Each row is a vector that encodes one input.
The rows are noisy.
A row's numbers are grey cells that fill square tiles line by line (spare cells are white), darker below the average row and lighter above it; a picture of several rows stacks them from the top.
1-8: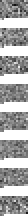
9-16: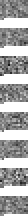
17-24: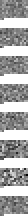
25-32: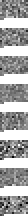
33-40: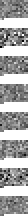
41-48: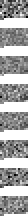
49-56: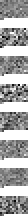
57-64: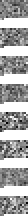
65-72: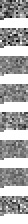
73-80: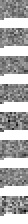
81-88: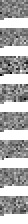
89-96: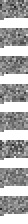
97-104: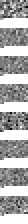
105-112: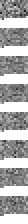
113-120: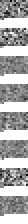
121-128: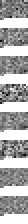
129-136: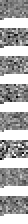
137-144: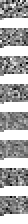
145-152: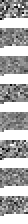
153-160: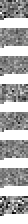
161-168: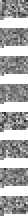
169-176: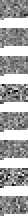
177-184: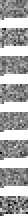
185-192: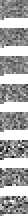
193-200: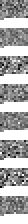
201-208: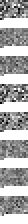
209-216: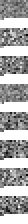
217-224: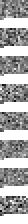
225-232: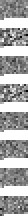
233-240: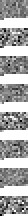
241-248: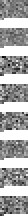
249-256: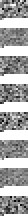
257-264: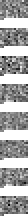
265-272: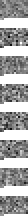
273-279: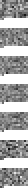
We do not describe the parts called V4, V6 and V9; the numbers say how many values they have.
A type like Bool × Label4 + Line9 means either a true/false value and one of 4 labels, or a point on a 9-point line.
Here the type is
((Bool × Bool × Bool × Bool + V9) × Line5 + V6) × V4 + Line7.
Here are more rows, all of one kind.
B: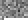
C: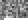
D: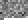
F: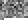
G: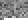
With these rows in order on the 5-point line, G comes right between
B and C.
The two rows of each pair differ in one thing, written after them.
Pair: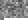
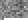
the value of V4
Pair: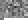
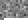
the value of V4
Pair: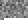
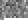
the place on the 5-point line
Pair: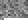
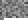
the value of V4
